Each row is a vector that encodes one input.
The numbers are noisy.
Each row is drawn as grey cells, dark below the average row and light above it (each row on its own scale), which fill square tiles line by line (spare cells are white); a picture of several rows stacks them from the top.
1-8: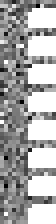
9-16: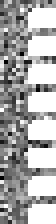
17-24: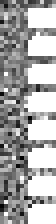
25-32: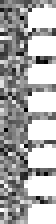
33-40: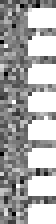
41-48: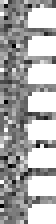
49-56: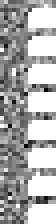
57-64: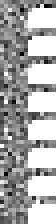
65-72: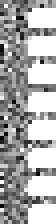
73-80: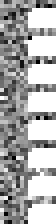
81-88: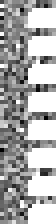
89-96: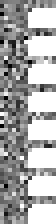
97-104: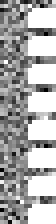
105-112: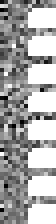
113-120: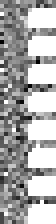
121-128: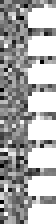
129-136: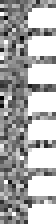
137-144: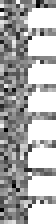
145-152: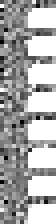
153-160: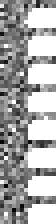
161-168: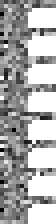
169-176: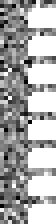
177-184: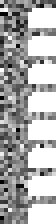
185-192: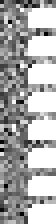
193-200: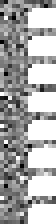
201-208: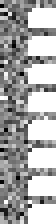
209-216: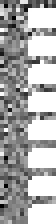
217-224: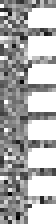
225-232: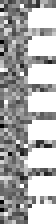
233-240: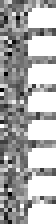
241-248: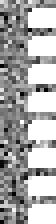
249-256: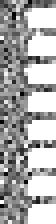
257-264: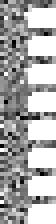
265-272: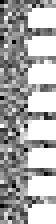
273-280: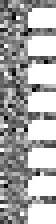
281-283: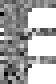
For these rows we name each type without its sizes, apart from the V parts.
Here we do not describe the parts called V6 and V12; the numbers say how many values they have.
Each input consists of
a true/false value and a value of V12, together with either a point on a line, or a value of V6.
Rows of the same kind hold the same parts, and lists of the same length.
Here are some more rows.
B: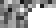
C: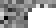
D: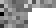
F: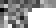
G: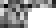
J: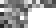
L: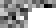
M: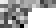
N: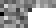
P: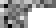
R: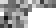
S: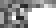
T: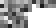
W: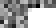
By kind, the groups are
B, C, L, M, P, R
D, F, G, J, N, S, T, W

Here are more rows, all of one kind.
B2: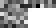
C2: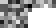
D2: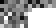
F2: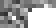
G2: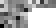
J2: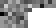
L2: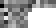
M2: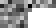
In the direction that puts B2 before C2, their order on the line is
J2, D2, G2, B2, M2, C2, L2, F2.
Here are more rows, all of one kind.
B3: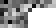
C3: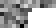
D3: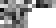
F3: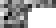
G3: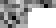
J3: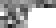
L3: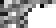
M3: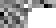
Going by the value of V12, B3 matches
C3 and F3.
